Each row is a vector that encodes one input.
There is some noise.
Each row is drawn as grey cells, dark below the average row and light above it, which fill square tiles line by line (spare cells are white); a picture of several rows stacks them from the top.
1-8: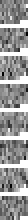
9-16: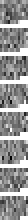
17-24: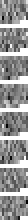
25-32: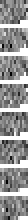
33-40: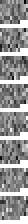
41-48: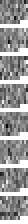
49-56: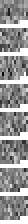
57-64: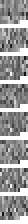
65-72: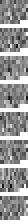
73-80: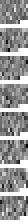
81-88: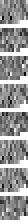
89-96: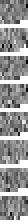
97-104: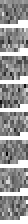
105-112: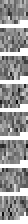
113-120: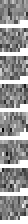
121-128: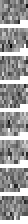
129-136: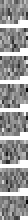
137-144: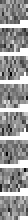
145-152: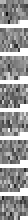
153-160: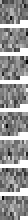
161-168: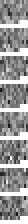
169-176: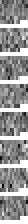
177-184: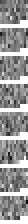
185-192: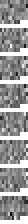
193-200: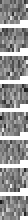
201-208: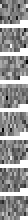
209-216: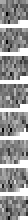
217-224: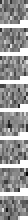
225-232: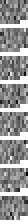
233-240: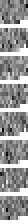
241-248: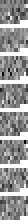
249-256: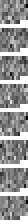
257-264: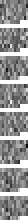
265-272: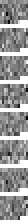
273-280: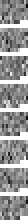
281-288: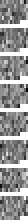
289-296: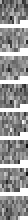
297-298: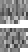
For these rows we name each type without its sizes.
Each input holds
a point on a circle, together with either a label, or a node of a tree.
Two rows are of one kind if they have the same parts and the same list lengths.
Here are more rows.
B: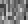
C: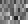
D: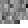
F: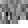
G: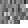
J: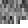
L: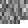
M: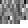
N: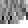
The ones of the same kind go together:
B, D, F, J, N
C, G, L, M

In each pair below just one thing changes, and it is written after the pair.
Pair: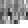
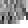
the label
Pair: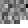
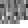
the label
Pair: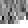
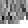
the place on the circle
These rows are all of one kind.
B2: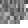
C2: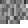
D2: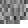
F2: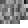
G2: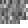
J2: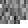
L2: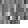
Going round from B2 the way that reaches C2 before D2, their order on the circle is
B2, J2, C2, G2, L2, F2, D2.
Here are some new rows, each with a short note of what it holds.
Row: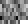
a point on a circle and a node of a tree
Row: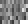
a point on a circle and a node of a tree
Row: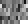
a point on a circle and a node of a tree
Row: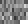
a point on a circle and a node of a tree
